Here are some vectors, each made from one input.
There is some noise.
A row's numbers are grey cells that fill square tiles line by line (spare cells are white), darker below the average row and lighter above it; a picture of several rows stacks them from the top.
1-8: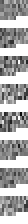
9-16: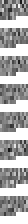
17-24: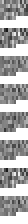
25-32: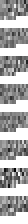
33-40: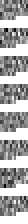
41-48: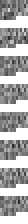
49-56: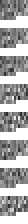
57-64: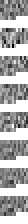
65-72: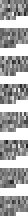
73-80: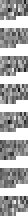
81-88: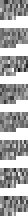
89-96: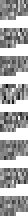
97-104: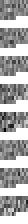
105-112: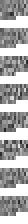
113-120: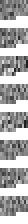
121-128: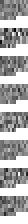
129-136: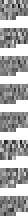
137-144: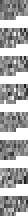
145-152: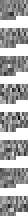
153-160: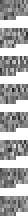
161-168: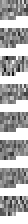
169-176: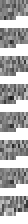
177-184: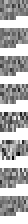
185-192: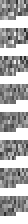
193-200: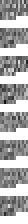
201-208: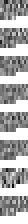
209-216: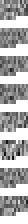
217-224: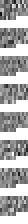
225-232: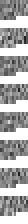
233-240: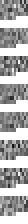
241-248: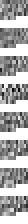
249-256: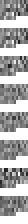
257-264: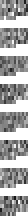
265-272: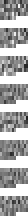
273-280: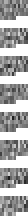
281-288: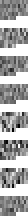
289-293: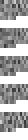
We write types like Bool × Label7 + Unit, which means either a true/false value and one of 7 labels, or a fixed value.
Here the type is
Circle6 × Label5 + Tree13 + Unit.
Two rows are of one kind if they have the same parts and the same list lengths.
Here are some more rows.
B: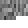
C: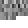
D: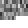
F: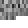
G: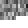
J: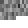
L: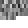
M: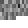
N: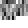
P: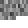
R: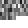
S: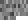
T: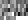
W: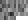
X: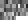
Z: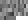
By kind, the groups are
B, C, F, J, L, M, P, S, W, Z
D, G, R, T, X
N

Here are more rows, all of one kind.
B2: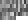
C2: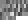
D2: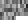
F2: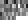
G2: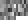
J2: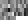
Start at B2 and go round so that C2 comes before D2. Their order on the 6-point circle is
B2, C2, F2, G2, J2, D2.
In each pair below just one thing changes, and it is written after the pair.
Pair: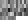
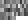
the label
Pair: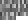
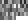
the label
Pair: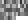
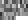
the label
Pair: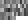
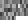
the label
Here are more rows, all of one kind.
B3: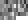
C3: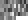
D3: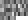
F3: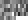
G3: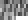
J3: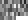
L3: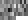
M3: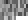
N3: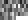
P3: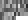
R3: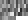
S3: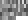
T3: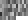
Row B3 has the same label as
C3, J3, L3 and N3.
